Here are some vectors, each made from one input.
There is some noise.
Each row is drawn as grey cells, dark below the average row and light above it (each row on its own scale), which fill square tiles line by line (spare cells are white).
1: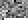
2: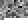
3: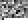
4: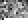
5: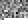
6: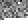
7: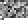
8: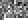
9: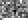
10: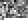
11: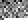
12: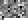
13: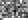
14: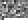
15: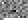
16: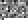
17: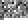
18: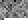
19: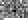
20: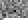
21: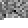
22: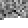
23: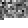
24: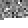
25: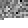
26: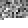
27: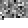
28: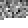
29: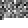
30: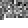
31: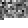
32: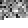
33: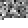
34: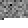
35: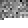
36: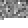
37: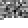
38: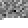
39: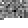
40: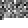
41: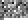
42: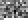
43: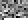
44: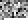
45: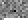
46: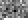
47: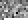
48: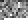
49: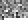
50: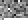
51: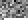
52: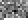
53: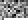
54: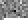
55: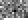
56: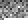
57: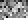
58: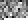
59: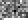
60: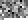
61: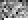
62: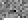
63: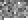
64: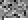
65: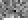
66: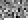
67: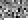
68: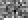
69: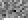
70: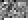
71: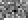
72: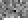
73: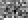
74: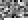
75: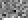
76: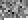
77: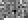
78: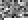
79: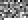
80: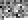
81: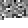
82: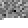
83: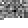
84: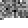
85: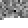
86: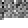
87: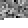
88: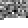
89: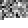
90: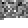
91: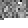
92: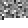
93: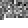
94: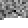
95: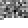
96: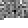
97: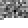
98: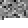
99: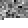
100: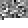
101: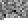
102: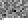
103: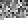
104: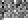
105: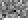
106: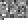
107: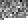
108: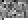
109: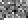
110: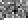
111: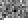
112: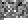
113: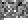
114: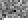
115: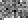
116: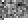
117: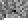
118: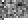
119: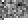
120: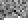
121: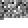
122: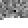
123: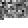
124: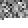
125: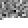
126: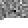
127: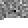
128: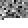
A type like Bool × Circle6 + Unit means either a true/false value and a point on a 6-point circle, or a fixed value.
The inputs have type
Bool × (Line3 × Line6 + Unit) × Tree9 + Line7.
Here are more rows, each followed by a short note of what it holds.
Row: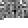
a node of a 9-node tree and a true/false value
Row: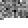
a node of a 9-node tree and a true/false value
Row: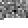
a node of a 9-node tree and a true/false value
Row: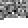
a node of a 9-node tree and a true/false value
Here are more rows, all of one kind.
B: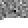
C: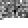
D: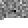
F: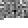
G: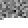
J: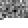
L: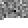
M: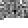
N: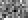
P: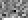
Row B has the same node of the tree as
D, F, L and M.
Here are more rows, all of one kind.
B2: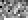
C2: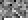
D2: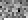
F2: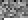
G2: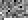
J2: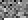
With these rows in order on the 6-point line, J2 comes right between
F2 and G2.
